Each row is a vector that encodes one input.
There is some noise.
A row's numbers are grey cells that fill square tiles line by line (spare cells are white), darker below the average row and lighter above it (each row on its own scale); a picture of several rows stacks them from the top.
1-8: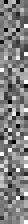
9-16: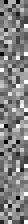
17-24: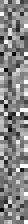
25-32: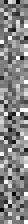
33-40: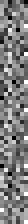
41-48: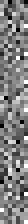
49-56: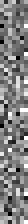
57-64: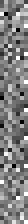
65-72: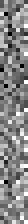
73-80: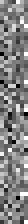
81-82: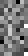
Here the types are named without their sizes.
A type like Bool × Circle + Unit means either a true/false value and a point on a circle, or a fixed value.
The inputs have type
Label + Line.
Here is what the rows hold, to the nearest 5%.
About 55% of them hold a label. The rest hold a point on a line.
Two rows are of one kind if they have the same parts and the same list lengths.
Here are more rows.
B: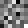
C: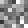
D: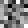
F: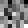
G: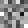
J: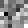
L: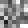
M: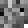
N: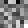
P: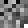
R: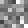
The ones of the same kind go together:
B, M, N, P
C, D, F, G, J, L, R

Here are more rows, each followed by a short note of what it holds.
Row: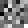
a point on a line
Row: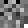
a point on a line
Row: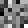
a point on a line
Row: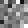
a label
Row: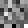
a point on a line
